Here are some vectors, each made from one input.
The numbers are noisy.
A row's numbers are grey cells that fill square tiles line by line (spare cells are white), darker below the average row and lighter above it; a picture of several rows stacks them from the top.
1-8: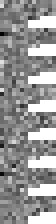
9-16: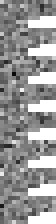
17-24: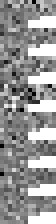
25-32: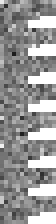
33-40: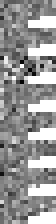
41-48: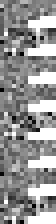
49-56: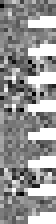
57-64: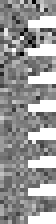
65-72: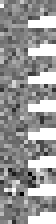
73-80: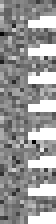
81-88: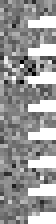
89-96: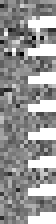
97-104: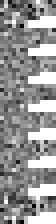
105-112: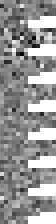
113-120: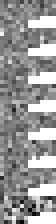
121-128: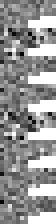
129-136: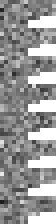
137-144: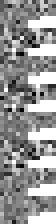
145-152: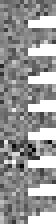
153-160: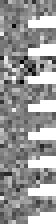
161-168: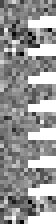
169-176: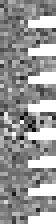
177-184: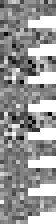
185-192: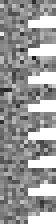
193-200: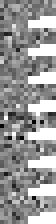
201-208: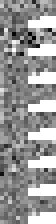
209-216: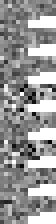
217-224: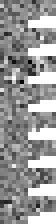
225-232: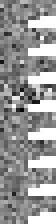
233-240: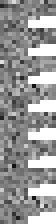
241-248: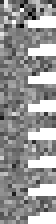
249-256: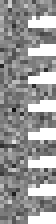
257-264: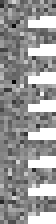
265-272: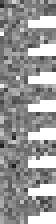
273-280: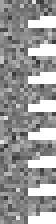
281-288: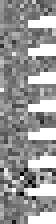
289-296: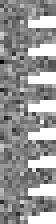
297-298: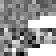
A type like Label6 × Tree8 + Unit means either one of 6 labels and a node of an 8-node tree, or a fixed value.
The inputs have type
(Bool × Bool × Bool + Unit) × Line3 × Line6 + Line5.
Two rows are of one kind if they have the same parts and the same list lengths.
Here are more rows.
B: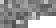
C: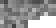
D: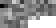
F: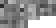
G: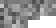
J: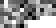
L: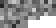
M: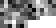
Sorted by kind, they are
B, C, D, F, L
G
J, M

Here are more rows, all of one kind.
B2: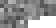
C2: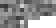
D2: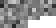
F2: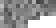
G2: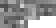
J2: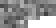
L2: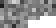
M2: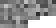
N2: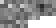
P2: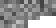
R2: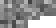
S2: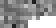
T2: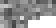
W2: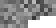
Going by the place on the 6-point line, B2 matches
C2, G2, J2 and S2.
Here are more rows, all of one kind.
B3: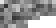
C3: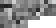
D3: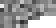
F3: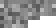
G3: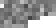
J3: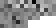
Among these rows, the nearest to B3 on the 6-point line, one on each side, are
F3 and J3.
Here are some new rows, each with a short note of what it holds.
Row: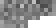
a point on a 3-point line, a point on a 6-point line and three true/false values
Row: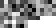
a point on a 5-point line
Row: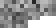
a point on a 3-point line and a point on a 6-point line
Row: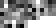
a point on a 5-point line
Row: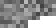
a point on a 3-point line, a point on a 6-point line and three true/false values
